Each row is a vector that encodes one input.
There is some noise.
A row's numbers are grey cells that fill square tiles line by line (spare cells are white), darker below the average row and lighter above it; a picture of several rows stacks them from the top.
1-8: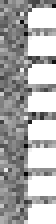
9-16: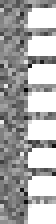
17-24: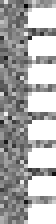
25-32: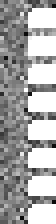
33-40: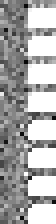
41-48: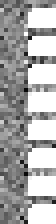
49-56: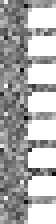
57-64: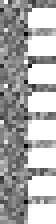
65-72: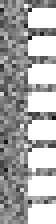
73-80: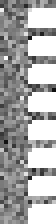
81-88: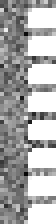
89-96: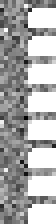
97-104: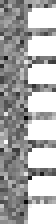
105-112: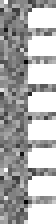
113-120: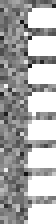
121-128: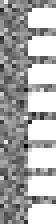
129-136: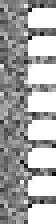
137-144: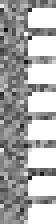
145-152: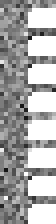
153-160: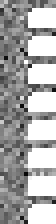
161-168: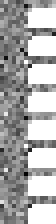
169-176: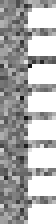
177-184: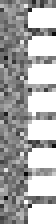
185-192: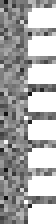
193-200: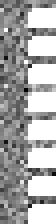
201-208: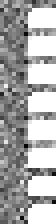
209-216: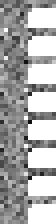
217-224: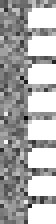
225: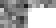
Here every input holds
a point on an 18-point circle and a true/false value.
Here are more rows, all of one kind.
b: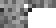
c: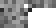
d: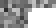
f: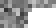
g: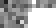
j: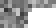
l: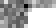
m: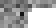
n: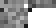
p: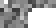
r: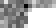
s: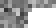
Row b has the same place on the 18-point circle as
c, f, j and s.
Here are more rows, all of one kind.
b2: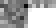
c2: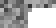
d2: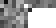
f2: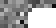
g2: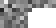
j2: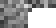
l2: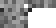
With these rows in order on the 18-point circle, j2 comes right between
d2 and f2.
